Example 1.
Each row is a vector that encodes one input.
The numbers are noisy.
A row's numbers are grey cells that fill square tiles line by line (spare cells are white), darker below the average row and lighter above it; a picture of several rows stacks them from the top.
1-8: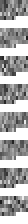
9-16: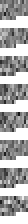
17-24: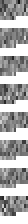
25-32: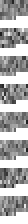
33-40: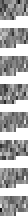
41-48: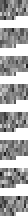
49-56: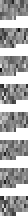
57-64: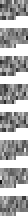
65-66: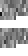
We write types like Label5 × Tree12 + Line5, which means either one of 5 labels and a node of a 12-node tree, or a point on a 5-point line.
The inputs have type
Label8 + Line5.
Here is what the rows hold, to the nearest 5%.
About 55% of them hold one of 8 labels. The rest hold a point on a 5-point line.
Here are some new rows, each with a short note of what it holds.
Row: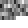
a point on a 5-point line
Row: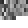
a point on a 5-point line
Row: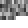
a point on a 5-point line
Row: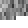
one of 8 labels
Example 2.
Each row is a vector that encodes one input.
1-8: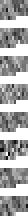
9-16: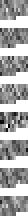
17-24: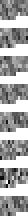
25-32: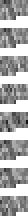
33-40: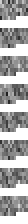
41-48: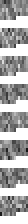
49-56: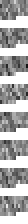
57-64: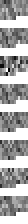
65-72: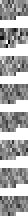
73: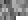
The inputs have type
List2(Line5).
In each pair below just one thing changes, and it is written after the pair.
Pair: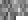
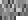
the place on the 5-point line in item 1 of the list
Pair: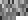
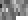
the place on the 5-point line in item 1 of the list
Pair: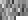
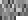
the place on the 5-point line in item 2 of the list
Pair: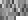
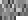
the place on the 5-point line in item 2 of the list
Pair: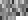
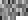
the place on the 5-point line in item 2 of the list
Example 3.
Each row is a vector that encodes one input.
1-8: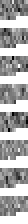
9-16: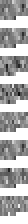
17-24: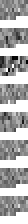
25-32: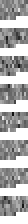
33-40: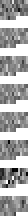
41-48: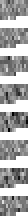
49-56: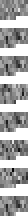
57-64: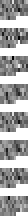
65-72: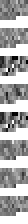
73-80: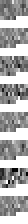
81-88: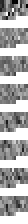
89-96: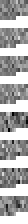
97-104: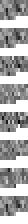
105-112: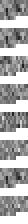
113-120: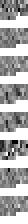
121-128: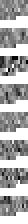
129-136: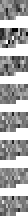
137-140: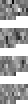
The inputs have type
List2(Line5).
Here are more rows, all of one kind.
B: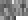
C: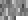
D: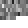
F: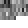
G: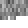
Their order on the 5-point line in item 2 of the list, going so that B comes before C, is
F, B, D, C, G.
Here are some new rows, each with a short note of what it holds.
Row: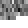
a list of one item
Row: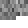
a list of two items
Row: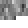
a list of two items
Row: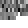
a list of one item
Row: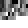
the empty list
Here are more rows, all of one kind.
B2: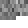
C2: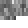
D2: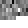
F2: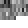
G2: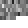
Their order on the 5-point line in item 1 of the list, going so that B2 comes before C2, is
D2, G2, B2, C2, F2.
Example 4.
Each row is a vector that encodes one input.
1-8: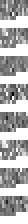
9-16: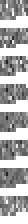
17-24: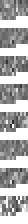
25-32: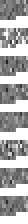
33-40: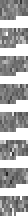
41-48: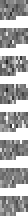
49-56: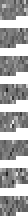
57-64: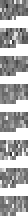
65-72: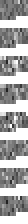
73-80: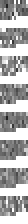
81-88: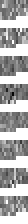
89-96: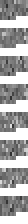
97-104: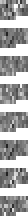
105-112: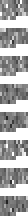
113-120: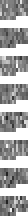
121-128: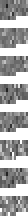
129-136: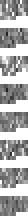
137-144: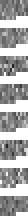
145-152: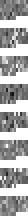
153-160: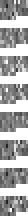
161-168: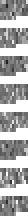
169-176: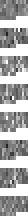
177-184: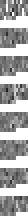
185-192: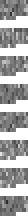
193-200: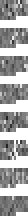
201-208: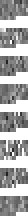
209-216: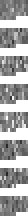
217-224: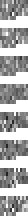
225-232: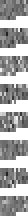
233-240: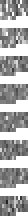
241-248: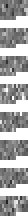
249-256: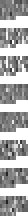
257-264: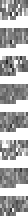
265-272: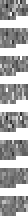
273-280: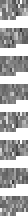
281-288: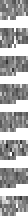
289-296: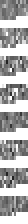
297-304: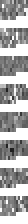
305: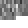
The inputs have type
List2(Line4).
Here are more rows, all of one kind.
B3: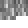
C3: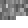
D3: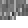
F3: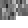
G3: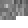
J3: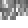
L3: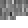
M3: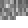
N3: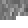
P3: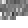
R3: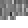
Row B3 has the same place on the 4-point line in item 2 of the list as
J3 and M3.
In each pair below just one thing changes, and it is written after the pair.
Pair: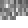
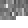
the place on the 4-point line in item 2 of the list
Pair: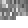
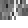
the place on the 4-point line in item 2 of the list
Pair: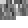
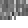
the place on the 4-point line in item 1 of the list
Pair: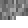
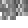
the place on the 4-point line in item 1 of the list
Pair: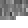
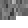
the place on the 4-point line in item 2 of the list
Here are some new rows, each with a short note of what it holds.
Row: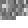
a list of one item
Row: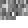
a list of one item
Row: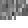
a list of two items
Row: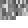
a list of one item
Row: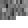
a list of one item
